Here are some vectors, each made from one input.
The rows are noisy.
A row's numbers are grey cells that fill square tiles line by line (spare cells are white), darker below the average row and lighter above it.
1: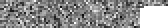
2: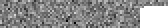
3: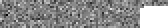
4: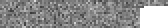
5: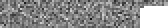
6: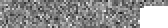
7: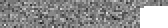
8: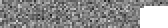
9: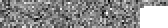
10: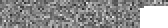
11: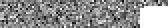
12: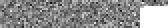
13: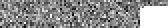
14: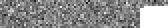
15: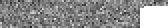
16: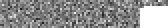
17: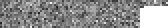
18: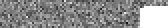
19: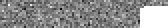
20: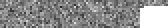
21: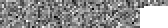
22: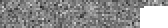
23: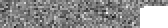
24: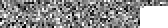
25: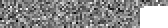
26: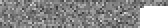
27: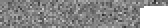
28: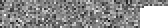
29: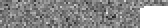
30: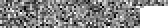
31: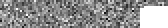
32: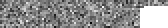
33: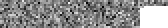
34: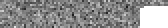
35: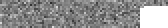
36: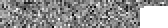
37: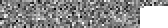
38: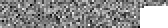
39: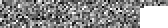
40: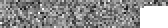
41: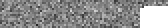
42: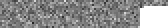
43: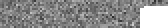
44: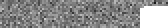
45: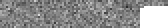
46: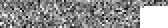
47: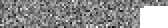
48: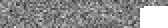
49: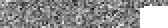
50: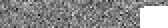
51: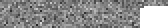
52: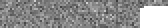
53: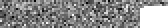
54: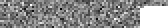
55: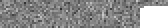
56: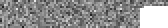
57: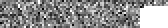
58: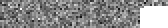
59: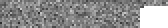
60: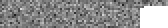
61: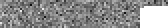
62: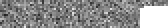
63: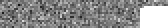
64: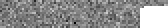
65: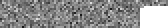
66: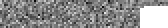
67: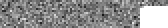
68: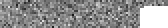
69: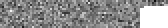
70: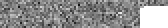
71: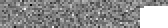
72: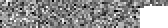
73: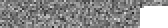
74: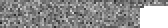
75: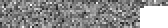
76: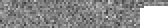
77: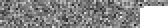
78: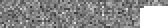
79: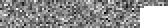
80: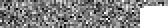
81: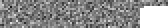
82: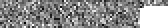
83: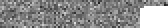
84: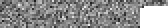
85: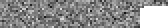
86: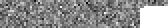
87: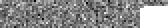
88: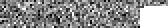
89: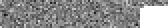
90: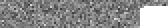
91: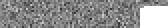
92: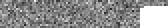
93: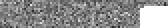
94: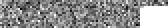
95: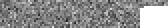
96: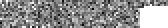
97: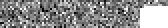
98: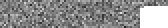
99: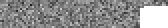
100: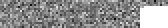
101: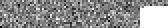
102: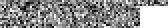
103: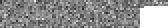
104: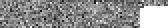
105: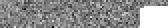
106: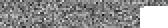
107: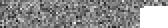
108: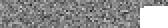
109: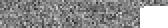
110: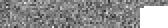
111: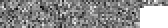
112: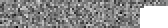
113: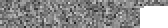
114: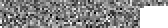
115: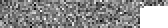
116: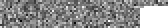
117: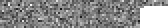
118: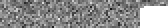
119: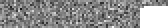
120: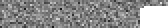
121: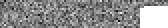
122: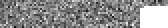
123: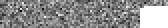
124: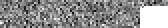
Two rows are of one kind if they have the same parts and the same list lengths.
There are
3 kinds of row.
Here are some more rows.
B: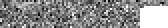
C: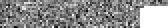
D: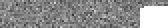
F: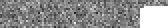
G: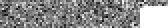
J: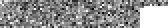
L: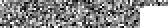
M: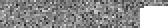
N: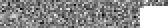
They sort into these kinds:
B, C, G, N
D, F, M
J, L

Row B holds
one of 5 labels and a true/false value.
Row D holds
two labels (each one of 4).
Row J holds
a fixed value.
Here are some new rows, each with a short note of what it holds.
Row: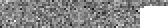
a fixed value
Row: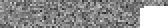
two labels (each one of 4)
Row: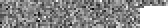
a fixed value
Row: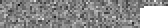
two labels (each one of 4)
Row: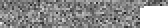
one of 5 labels and a true/false value
